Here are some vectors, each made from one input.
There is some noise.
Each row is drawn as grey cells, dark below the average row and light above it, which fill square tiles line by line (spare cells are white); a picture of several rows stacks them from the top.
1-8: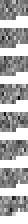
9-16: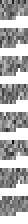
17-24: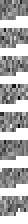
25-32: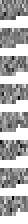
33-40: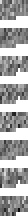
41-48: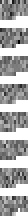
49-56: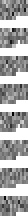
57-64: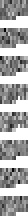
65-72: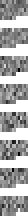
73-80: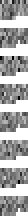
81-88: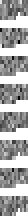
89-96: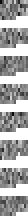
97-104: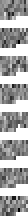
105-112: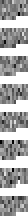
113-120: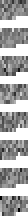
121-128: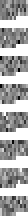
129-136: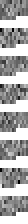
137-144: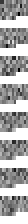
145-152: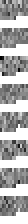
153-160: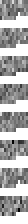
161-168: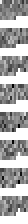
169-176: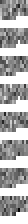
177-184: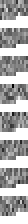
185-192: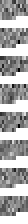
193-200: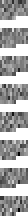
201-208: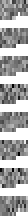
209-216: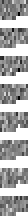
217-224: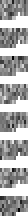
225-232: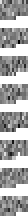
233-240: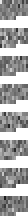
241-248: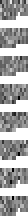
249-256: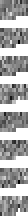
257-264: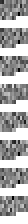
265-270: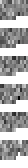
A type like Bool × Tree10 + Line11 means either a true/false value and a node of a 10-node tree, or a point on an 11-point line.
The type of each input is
Line9 × (Line9 + Tree16).
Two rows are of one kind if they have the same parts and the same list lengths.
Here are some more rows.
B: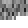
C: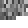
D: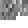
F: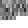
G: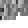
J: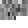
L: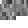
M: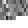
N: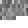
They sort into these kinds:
B, C, F, M
D, G, J, L, N

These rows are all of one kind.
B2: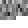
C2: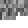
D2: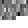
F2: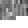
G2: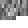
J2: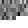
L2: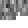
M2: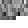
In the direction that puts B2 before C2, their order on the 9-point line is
B2, C2, L2, F2, G2, M2, J2, D2.
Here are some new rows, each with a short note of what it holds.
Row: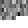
a point on a 9-point line and a node of a 16-node tree
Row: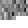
a point on each of two 9-point lines
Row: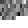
a point on a 9-point line and a node of a 16-node tree
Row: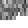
a point on each of two 9-point lines
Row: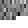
a point on a 9-point line and a node of a 16-node tree
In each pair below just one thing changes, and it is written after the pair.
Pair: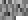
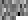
the place on the 9-point line
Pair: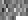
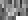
the place on the 9-point line
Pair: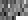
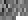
the place on the 9-point line
